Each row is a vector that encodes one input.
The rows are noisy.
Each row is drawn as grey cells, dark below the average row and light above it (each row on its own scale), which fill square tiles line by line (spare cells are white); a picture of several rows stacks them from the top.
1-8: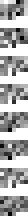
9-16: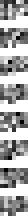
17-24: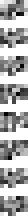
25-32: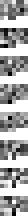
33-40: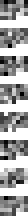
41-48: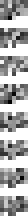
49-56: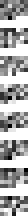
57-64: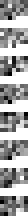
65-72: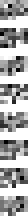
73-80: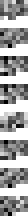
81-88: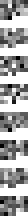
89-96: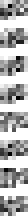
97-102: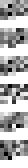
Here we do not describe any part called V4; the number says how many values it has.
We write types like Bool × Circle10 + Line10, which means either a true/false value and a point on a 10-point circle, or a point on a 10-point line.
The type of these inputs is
Bool × (Line6 + V4).
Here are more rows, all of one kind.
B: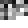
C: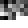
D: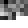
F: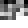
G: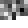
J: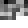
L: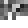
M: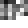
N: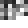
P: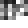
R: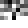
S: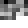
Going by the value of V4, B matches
M, N and P.
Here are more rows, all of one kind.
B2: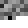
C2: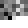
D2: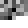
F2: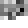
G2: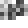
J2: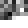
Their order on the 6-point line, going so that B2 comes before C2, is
J2, D2, G2, F2, B2, C2.
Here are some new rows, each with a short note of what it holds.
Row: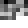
a true/false value and a value of V4
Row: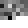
a point on a 6-point line and a true/false value
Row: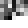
a point on a 6-point line and a true/false value
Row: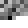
a point on a 6-point line and a true/false value
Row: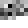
a point on a 6-point line and a true/false value
